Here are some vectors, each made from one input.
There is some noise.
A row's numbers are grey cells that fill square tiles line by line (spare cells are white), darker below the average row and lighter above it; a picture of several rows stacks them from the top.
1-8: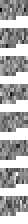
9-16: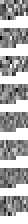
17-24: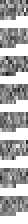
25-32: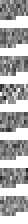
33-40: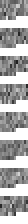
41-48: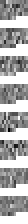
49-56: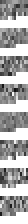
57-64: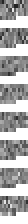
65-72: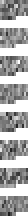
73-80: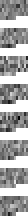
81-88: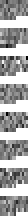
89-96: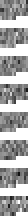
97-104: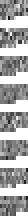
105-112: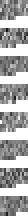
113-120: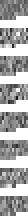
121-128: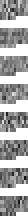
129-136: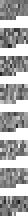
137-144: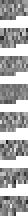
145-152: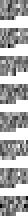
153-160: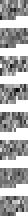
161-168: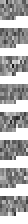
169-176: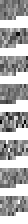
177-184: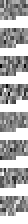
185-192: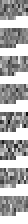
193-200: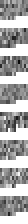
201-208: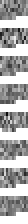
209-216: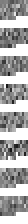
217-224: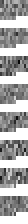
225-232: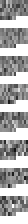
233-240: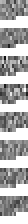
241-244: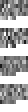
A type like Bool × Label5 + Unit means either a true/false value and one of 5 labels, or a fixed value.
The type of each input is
Line5 × (Line5 × (Line5 + Tree8) + Line6).
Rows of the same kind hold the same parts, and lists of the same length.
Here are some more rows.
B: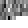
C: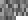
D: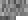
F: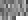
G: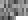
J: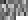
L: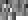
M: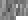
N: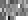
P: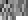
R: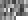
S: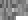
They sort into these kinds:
B, D, G, N, S
C, M, R
F, J, L, P

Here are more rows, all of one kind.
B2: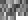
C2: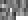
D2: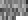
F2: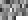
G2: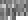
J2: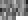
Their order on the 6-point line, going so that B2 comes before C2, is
B2, D2, J2, F2, C2, G2.
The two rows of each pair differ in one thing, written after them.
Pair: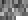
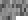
the node of the tree
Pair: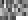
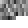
the place on one of the two 5-point lines
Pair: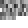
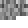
the place on one of the two 5-point lines
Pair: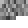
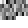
the node of the tree
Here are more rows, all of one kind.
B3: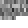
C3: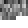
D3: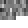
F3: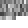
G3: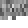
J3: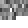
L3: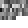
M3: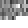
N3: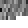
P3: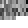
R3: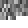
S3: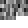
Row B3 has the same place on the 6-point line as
C3, M3 and R3.
